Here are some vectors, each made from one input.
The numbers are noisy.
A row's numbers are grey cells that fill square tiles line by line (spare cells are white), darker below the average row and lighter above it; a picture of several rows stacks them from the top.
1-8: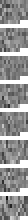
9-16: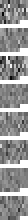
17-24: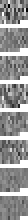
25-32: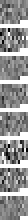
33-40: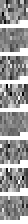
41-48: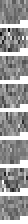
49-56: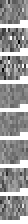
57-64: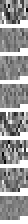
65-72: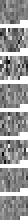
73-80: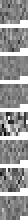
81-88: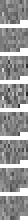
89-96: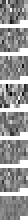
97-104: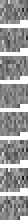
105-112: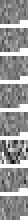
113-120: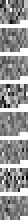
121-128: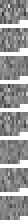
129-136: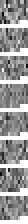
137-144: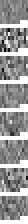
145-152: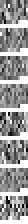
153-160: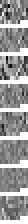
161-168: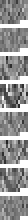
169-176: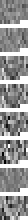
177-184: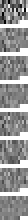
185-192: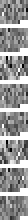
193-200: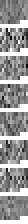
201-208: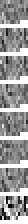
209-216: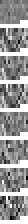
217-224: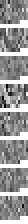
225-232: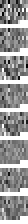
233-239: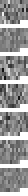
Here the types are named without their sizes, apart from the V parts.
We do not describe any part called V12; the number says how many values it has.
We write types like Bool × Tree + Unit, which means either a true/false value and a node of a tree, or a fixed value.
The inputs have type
(Bool × Bool × Bool + Unit) × V12 + Line.
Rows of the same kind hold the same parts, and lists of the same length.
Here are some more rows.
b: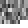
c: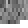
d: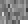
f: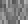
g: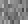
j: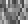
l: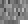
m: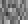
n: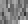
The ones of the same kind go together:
b, m
c, d, f, j, l
g, n

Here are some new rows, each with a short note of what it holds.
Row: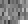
three true/false values and a value of V12
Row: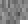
three true/false values and a value of V12
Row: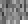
a point on a line
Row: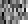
a point on a line
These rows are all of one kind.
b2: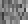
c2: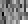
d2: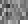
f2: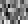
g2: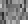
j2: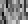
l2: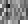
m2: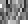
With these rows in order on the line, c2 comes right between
f2 and j2.
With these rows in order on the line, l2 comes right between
d2 and j2.
